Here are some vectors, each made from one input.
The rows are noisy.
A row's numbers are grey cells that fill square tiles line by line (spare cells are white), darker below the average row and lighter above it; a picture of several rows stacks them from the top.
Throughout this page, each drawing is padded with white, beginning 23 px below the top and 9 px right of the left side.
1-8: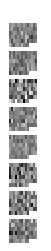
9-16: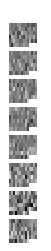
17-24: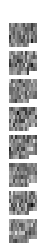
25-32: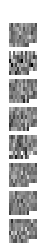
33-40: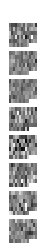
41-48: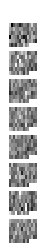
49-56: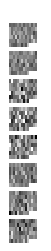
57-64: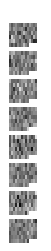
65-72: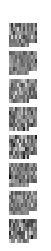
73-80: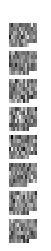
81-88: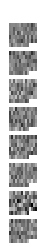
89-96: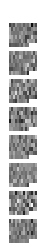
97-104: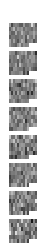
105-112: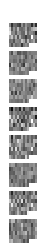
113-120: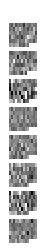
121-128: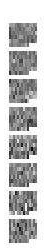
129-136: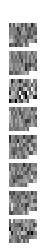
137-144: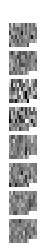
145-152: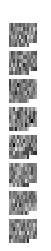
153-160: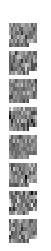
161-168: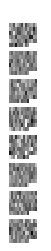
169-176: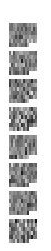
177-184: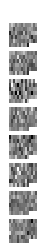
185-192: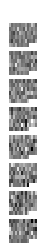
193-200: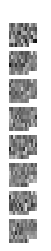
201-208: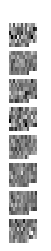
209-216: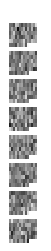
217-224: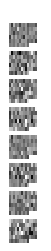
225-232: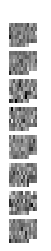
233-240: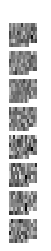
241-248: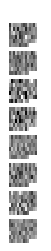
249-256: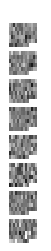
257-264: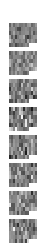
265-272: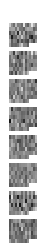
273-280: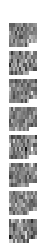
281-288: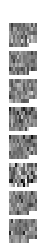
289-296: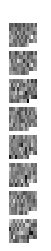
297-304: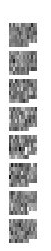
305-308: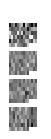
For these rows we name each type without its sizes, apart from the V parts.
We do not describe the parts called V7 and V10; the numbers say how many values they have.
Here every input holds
a value of V7, together with either a point on a line, or a true/false value and a value of V10.
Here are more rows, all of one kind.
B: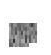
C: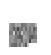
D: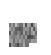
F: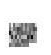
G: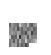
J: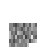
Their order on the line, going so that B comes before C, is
B, C, J, D, G, F.
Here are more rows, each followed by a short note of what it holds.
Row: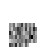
a point on a line and a value of V7
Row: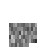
a true/false value, a value of V7 and a value of V10
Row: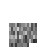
a true/false value, a value of V7 and a value of V10
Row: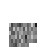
a true/false value, a value of V7 and a value of V10
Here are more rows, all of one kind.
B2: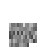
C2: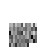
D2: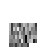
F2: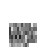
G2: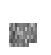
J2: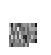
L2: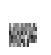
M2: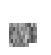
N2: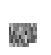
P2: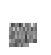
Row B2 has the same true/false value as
F2, J2 and L2.
